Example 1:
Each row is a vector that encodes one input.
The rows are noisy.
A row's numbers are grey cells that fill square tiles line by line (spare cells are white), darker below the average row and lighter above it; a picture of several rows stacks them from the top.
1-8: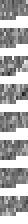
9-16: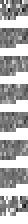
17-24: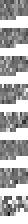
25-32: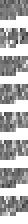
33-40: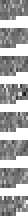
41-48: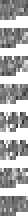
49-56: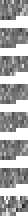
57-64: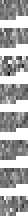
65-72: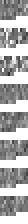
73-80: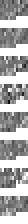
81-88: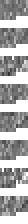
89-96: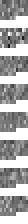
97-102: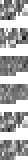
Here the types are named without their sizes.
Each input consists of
a list of points on a line.
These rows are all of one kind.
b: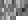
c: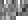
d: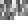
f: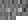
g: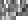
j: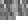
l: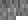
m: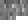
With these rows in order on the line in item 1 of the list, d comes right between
f and l.
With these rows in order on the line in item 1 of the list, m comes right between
g and l.
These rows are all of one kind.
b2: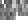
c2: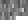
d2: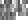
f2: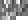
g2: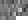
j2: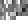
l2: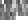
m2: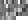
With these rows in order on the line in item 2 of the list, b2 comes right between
g2 and l2.
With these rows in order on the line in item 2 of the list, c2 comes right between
j2 and m2.
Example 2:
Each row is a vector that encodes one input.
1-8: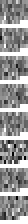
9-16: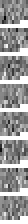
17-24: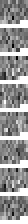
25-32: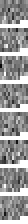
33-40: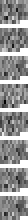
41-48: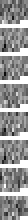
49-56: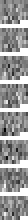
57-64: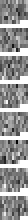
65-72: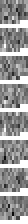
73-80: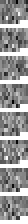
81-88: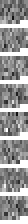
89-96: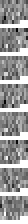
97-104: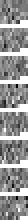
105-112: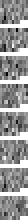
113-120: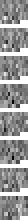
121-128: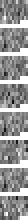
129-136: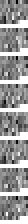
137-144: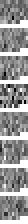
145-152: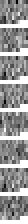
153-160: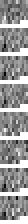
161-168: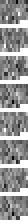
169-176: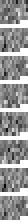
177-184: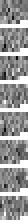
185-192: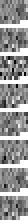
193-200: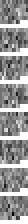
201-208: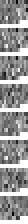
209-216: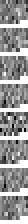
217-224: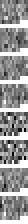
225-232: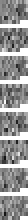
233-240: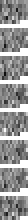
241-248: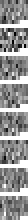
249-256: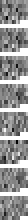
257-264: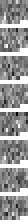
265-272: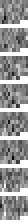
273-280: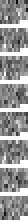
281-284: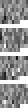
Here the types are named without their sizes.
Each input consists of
a list of points on a line.
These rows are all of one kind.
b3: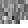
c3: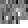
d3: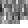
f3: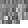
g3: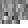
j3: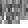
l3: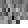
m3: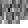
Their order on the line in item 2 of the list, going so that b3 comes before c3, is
d3, b3, g3, f3, j3, m3, l3, c3.
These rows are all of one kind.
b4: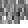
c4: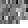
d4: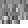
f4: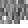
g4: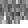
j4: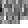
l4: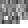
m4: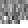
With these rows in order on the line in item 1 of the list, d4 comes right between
l4 and m4.
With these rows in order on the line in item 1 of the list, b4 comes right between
f4 and g4.
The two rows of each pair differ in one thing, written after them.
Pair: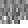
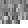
the place on the line in item 1 of the list
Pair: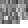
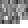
the place on the line in item 2 of the list
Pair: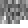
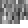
the place on the line in item 2 of the list
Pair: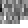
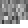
the place on the line in item 1 of the list
